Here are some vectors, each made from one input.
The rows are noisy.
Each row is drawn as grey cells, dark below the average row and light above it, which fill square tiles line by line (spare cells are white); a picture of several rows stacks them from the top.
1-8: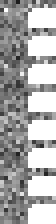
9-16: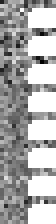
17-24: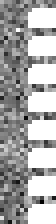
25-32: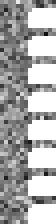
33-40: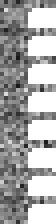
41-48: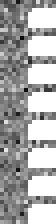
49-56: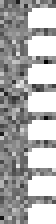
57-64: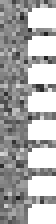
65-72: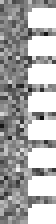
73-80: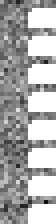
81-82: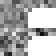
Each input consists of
a point on a 4-point line, together with either a point on a 4-point line, or four true/false values.
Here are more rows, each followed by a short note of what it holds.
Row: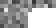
a point on a 4-point line and four true/false values
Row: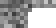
a point on a 4-point line and four true/false values
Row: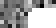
a point on each of two 4-point lines
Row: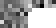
a point on each of two 4-point lines
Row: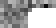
a point on a 4-point line and four true/false values
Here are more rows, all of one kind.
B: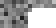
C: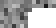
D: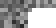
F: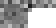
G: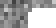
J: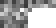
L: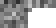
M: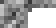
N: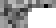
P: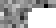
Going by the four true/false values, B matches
C and P.
